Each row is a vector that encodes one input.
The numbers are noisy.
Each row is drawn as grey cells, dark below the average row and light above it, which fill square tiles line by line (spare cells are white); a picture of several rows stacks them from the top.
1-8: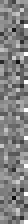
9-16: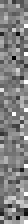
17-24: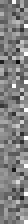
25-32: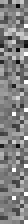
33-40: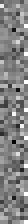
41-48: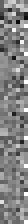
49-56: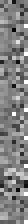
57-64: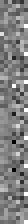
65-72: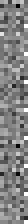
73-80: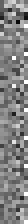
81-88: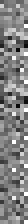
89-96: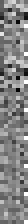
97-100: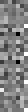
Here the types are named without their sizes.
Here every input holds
a list of points on a line.
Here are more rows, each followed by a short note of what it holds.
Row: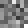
a list of one item
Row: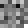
a list of one item
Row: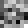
the empty list
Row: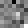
a list of two items
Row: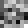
the empty list
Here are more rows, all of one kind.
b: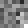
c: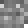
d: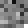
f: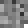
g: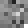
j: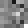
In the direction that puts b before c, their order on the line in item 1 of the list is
b, c, f, d, j, g.
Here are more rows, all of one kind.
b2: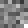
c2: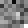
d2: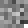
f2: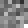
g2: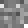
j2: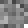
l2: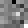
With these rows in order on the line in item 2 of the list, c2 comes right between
b2 and f2.
